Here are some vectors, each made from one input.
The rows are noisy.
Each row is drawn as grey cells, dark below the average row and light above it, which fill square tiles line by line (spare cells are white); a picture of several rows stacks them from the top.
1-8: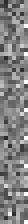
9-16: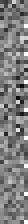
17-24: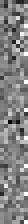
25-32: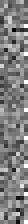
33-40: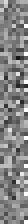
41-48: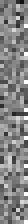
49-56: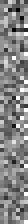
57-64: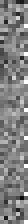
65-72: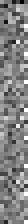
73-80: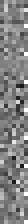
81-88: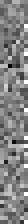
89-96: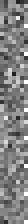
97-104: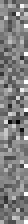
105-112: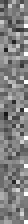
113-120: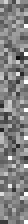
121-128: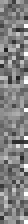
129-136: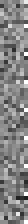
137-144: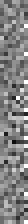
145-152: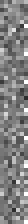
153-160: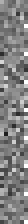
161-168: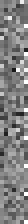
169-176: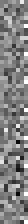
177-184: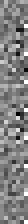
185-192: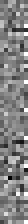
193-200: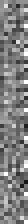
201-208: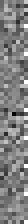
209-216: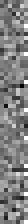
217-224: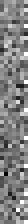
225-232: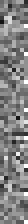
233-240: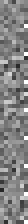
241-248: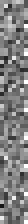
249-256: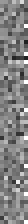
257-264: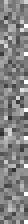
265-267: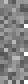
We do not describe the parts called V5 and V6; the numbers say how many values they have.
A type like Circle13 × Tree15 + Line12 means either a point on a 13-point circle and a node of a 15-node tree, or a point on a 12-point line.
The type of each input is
(Bool × Bool × Bool + V5) × V6 + List2(Line8).
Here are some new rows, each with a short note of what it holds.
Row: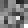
a list of one item
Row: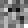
the empty list
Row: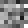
a list of one item
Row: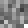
three true/false values and a value of V6
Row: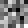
the empty list
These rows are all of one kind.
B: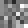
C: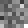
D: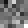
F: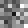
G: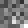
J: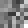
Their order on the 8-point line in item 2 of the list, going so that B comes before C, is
J, B, C, G, D, F.
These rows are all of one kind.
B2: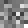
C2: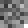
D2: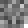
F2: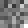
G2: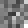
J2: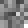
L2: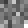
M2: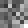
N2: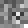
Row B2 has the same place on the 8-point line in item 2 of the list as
F2, M2 and N2.
